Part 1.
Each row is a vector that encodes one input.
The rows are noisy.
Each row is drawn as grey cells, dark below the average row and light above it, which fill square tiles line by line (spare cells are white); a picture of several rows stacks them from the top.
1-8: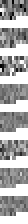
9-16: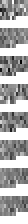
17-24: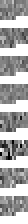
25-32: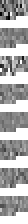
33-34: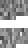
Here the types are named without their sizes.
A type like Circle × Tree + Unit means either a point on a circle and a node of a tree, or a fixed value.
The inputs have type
Label.
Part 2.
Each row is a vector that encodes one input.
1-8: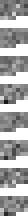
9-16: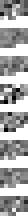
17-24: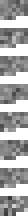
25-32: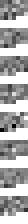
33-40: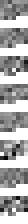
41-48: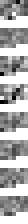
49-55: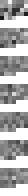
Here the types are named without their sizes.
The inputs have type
Line.
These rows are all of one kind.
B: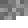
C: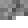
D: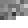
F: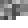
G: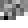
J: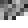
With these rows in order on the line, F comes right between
C and J.
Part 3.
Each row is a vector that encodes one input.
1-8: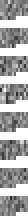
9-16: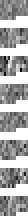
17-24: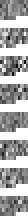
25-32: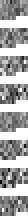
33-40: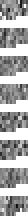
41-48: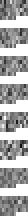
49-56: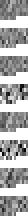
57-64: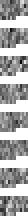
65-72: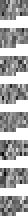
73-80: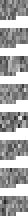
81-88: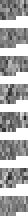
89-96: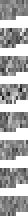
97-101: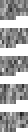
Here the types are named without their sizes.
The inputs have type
Line.
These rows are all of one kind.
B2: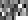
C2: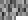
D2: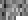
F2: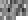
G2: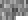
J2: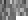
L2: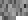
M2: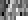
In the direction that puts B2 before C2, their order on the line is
B2, C2, J2, D2, F2, G2, M2, L2.
